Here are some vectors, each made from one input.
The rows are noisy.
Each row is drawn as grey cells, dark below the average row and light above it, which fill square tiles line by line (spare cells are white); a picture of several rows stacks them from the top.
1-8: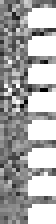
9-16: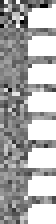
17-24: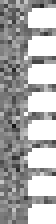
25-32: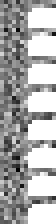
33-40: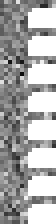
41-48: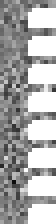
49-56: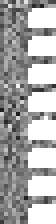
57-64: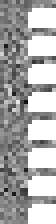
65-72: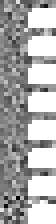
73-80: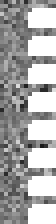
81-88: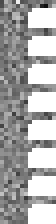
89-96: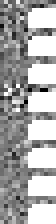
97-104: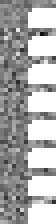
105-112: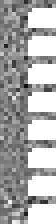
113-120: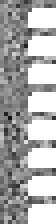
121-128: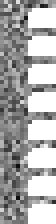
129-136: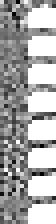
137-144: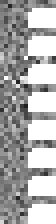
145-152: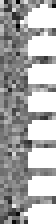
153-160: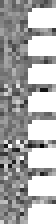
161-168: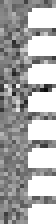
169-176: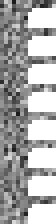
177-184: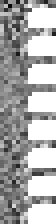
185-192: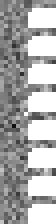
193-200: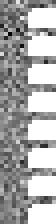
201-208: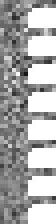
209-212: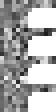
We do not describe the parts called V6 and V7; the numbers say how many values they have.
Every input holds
a point on a 4-point line and a value of V7, together with either a fixed value, or a node of an 8-node tree, a true/false value and a value of V6.
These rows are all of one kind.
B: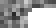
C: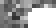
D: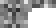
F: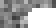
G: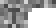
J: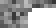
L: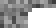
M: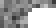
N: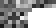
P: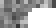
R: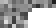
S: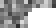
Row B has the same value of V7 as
C and M.
